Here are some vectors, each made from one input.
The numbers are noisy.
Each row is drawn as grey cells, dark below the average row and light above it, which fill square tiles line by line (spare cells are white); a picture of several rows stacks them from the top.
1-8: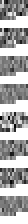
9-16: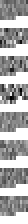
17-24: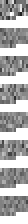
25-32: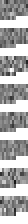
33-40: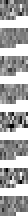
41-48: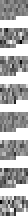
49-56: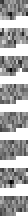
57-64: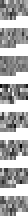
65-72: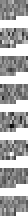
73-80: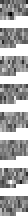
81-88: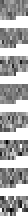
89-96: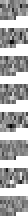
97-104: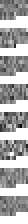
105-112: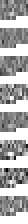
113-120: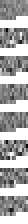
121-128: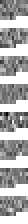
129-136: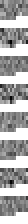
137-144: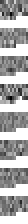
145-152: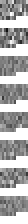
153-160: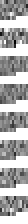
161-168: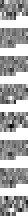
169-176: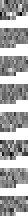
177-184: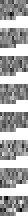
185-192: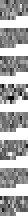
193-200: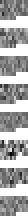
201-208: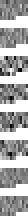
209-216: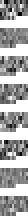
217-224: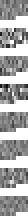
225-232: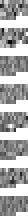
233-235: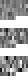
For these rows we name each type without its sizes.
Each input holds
a point on a circle and a true/false value.
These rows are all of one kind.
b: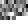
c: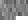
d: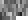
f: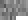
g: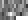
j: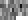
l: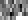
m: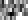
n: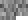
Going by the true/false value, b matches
c and n.
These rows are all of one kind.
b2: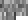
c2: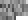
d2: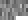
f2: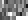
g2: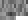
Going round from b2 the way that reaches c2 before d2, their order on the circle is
b2, c2, d2, g2, f2.
